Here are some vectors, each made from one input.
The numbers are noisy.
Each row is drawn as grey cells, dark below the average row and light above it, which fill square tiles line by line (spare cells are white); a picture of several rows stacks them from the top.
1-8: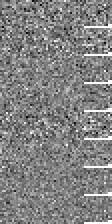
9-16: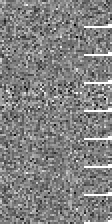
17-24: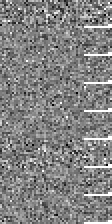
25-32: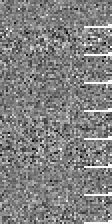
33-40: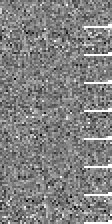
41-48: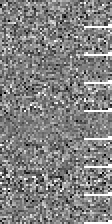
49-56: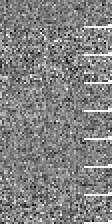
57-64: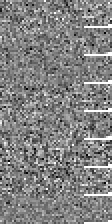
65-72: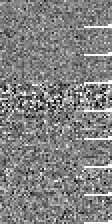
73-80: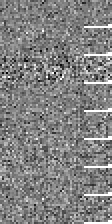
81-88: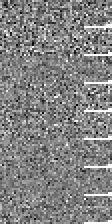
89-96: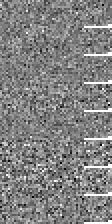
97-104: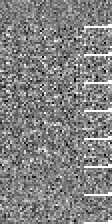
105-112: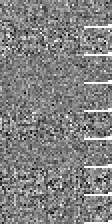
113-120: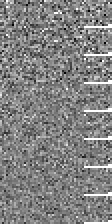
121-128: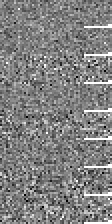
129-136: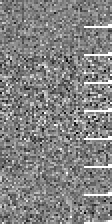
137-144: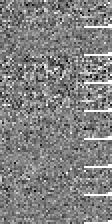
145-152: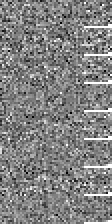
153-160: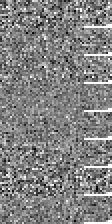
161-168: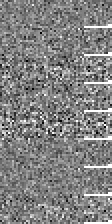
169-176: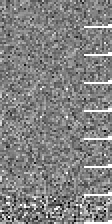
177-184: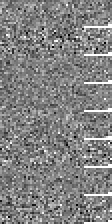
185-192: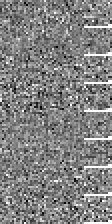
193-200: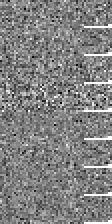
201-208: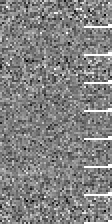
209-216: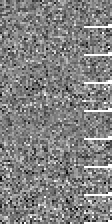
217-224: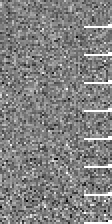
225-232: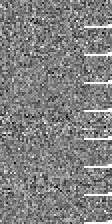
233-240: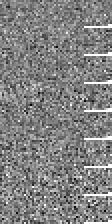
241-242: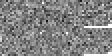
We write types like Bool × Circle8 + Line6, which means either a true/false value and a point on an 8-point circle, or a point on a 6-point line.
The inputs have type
Bool × (Circle9 + Circle11).
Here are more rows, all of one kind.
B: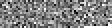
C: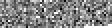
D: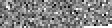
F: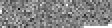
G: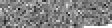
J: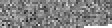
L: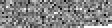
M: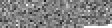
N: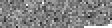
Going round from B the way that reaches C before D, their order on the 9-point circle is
B, N, M, G, C, J, L, F, D.
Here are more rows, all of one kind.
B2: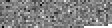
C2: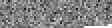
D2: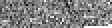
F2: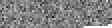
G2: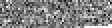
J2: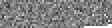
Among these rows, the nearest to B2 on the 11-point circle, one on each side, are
C2 and F2.
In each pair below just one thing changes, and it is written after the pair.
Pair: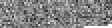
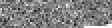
the place on the 9-point circle
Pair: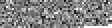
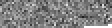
the true/false value
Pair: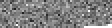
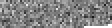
the place on the 9-point circle
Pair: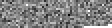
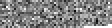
the true/false value
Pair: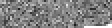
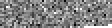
the true/false value
